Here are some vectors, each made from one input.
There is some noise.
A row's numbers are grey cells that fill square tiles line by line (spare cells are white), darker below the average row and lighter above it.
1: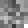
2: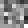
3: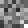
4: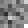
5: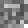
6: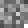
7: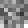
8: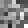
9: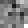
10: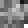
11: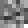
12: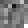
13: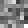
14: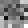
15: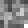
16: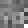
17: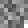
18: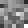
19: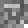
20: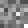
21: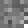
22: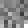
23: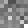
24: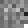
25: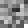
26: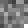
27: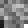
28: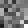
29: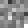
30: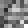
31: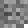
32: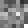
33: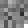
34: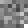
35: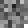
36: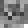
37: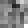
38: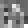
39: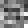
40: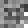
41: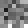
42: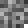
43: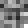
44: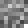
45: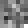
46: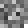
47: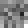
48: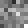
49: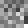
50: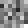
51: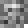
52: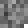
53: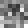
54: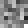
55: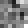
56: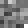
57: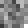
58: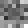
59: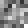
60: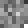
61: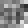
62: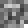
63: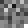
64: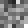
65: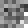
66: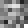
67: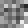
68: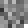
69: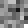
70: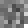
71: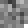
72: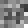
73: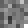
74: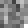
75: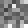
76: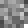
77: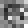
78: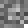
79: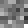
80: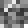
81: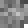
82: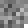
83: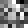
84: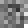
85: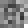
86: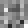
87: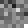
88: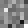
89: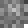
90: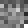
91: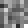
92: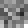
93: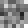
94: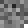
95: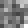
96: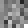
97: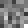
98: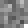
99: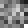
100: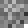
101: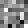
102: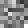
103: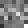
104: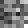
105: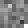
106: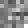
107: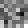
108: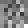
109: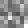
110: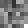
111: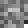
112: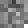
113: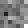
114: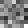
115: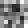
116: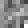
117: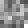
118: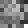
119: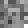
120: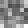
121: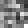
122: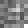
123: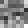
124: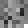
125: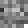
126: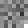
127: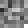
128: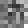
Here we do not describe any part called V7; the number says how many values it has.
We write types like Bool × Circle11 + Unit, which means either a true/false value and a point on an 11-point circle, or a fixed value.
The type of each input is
Circle10 + Tree13 × V7.
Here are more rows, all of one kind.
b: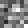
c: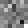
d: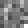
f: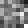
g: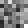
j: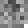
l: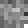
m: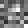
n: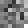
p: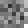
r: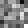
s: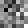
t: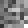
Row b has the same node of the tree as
m, p, s and t.
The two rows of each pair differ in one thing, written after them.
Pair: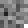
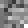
the node of the tree
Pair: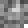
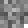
the node of the tree
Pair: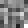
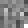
the node of the tree
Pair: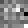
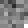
the value of V7
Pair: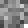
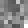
the value of V7
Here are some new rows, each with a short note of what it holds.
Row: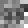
a point on a 10-point circle
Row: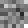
a point on a 10-point circle
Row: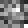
a node of a 13-node tree and a value of V7
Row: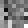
a point on a 10-point circle
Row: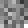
a point on a 10-point circle
